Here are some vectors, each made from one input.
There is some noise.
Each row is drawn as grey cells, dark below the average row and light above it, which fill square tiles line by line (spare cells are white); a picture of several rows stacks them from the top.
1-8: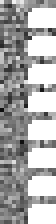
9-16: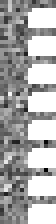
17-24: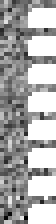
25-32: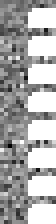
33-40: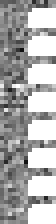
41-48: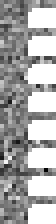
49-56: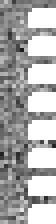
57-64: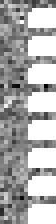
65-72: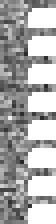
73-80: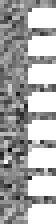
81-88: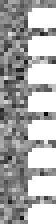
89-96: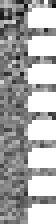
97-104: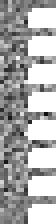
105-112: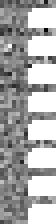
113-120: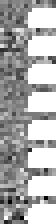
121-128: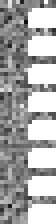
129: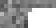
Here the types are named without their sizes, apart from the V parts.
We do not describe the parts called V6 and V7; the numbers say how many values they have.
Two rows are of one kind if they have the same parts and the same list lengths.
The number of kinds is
3.
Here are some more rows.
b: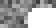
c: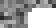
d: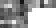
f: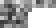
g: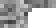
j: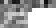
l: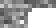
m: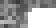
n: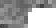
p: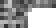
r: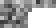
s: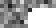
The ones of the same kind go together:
b, c, f, r, s
d, m, n, p
g, j, l

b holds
a value of V6.
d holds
a true/false value and a value of V7.
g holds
a point on a line.
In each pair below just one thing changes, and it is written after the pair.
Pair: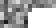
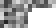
the true/false value
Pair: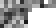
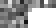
the true/false value
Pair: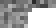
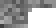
the value of V7
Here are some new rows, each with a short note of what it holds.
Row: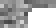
a point on a line
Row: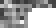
a point on a line
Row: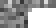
a true/false value and a value of V7
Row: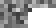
a value of V6
